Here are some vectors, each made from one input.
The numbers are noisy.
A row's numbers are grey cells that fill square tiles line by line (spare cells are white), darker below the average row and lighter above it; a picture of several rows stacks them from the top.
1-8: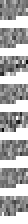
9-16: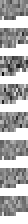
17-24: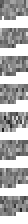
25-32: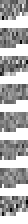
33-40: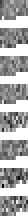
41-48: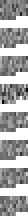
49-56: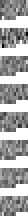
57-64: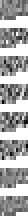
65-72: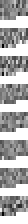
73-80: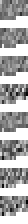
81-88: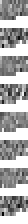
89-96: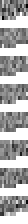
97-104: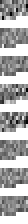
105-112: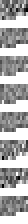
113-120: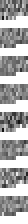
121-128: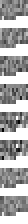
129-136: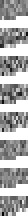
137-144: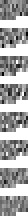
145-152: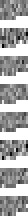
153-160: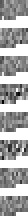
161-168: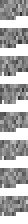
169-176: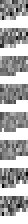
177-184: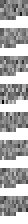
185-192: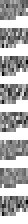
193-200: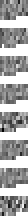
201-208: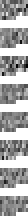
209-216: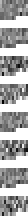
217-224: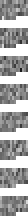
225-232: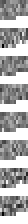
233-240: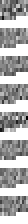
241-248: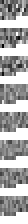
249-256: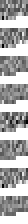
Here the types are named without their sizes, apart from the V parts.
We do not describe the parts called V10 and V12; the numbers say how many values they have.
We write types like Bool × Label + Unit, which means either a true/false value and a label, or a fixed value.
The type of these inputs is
(Bool × Bool × Bool + V10) × Label + V12.
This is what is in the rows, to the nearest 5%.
About 65% of them hold a label, together with either three true/false values, or a value of V10. The rest hold a value of V12.
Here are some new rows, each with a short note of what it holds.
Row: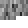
a label and a value of V10
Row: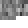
a label and a value of V10
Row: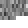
a label and a value of V10
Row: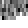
a value of V12
